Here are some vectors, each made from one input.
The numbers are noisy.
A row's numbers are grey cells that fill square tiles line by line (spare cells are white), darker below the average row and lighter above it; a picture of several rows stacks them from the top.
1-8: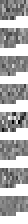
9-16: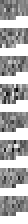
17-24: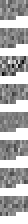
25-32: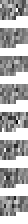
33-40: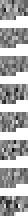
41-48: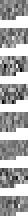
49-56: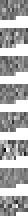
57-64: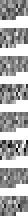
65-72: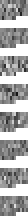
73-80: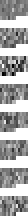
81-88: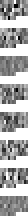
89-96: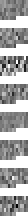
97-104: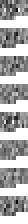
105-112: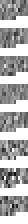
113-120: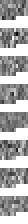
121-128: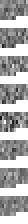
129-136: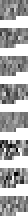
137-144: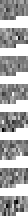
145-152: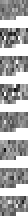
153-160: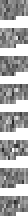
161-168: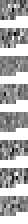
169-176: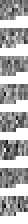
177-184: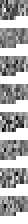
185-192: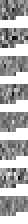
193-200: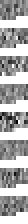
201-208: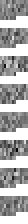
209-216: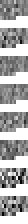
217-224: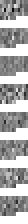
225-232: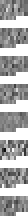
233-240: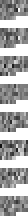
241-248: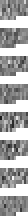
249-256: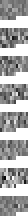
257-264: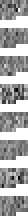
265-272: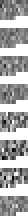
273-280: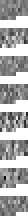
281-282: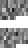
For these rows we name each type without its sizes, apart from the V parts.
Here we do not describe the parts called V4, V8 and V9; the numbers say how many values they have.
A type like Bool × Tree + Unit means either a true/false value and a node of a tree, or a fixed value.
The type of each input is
(Bool × V4 × V9 + Label) × V8 + Line.
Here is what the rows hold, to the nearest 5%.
About 15% of them hold a point on a line. The rest hold a value of V8, together with either a label, or a true/false value, a value of V4 and a value of V9.
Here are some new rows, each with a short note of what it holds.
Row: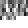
a point on a line
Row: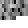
a point on a line
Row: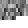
a label and a value of V8
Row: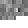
a true/false value, a value of V4, a value of V8 and a value of V9
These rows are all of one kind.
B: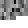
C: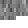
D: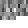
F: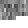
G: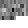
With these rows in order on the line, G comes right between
C and F.
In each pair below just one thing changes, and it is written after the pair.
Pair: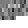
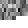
the value of V4
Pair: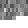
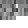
the value of V8
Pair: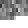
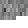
the value of V4
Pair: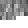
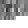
the value of V8
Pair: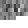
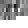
the value of V4
